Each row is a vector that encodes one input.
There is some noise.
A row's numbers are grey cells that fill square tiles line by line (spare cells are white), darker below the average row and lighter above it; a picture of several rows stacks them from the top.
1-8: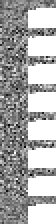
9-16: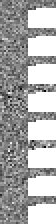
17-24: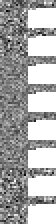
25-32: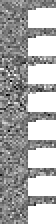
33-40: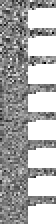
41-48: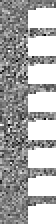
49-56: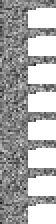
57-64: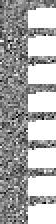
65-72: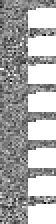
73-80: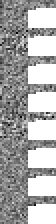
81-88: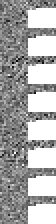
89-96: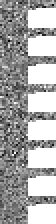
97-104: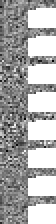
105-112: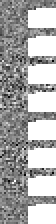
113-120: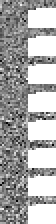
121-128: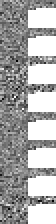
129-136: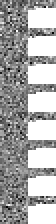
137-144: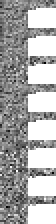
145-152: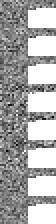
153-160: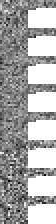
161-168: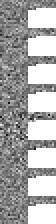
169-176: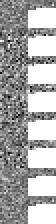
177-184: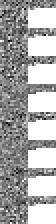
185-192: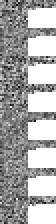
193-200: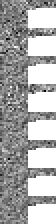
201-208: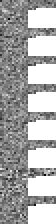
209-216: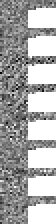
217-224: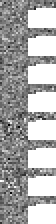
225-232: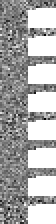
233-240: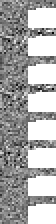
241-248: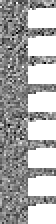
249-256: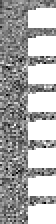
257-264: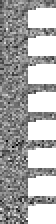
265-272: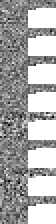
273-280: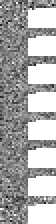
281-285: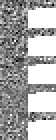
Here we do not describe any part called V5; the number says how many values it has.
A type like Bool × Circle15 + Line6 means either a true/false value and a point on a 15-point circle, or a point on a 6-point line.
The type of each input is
Line8 × V5 + List2(Line6).
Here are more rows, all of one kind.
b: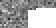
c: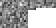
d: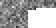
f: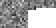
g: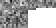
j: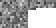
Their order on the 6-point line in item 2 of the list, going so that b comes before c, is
g, b, d, f, c, j.
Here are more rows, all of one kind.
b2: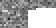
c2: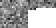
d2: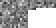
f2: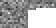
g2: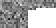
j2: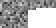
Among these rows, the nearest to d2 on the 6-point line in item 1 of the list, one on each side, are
c2 and j2.
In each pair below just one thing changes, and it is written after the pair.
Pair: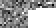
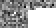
the place on the 8-point line
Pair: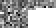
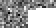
the place on the 8-point line
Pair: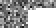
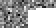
the place on the 8-point line
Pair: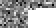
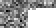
the value of V5
